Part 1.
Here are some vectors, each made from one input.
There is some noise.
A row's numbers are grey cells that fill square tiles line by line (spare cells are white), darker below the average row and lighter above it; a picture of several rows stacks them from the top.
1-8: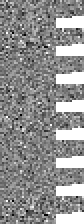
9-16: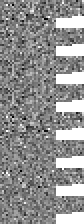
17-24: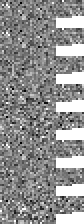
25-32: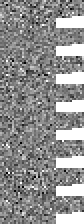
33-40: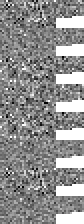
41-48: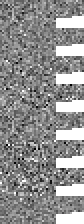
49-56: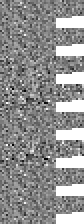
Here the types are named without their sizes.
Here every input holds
a node of a tree and a true/false value.
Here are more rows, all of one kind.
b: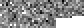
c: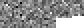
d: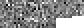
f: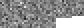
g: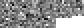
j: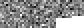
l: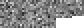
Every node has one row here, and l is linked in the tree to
d and f.
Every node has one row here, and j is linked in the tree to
b and f.
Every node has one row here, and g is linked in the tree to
c.
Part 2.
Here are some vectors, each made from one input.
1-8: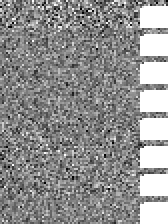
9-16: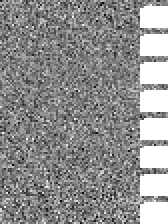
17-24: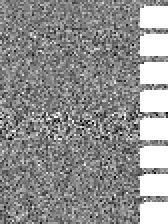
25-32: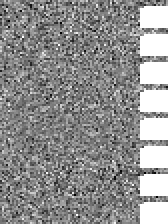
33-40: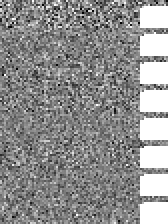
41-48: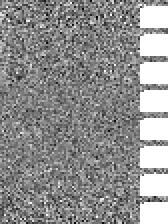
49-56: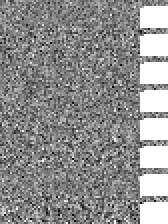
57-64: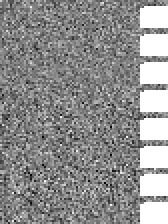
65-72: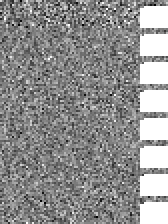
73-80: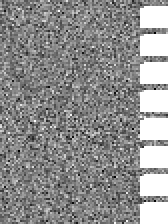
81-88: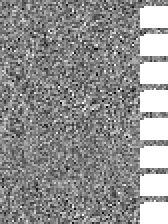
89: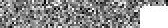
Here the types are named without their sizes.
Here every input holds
a list of points on a circle.
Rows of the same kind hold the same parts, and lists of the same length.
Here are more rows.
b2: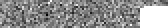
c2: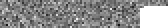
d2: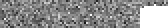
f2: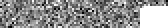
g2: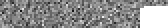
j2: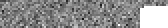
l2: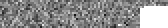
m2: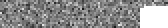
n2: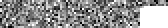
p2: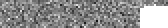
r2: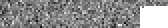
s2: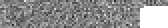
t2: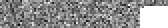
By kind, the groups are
b2, d2, g2, j2, l2, m2, p2, r2, s2, t2
c2
f2, n2

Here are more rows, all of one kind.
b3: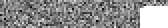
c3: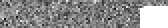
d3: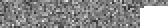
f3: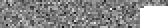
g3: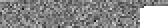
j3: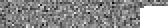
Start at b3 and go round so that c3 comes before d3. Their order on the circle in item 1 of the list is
b3, j3, f3, g3, c3, d3.
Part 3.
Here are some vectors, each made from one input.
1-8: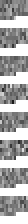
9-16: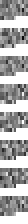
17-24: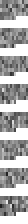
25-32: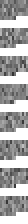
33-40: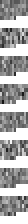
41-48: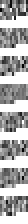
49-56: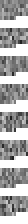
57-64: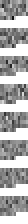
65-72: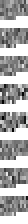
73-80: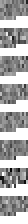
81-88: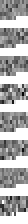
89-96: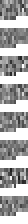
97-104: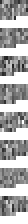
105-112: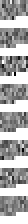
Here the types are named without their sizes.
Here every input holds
a point on a circle and a true/false value.
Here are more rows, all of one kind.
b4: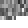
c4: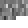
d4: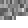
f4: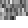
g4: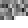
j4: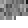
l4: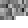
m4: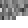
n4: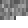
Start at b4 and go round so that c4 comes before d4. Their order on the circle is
b4, m4, n4, c4, f4, j4, l4, g4, d4.
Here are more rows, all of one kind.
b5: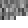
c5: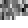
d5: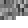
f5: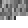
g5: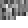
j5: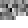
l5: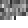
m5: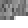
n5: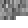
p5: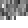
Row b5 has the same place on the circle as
f5 and g5.
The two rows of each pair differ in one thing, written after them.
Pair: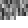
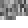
the true/false value
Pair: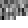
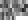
the place on the circle
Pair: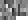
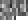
the true/false value
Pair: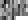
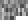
the place on the circle
